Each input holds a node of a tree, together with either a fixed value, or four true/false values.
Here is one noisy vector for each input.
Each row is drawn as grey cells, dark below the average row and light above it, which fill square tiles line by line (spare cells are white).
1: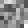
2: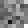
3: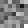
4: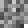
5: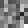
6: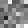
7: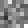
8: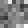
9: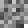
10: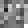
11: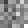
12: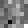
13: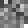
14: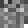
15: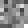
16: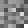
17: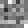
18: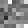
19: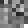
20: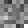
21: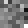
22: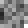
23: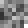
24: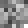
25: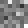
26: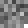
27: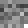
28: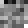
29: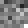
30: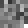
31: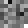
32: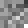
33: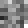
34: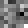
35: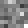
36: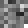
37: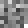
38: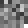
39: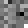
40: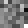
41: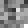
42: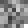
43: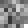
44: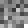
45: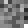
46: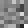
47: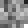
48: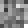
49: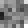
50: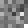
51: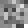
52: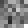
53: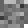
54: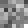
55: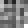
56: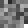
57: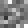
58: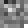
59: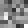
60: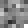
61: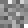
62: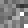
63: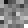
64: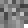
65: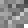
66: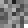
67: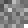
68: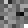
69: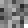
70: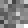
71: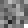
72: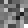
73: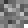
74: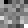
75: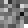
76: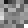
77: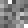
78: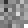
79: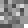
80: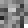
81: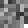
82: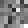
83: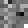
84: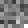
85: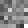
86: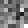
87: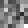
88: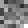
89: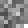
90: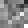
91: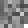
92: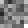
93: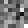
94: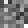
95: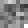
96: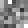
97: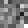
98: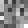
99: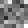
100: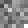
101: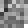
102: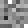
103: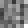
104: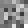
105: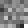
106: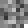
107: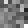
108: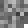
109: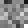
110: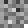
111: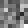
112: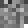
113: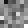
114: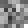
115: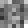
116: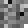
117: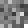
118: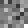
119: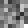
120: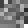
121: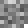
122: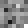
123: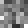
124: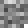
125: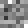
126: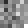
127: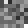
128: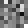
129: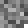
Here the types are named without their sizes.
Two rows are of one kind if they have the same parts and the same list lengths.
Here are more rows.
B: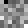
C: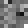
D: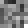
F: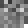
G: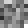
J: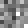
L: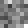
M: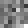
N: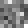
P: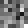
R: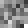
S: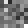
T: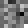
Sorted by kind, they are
B, D, G, J, L, M, N, R
C, F, P, S, T

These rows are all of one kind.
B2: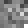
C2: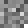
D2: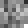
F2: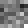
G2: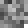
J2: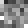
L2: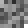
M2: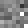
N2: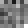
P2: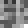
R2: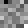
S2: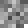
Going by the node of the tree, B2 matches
D2 and M2.
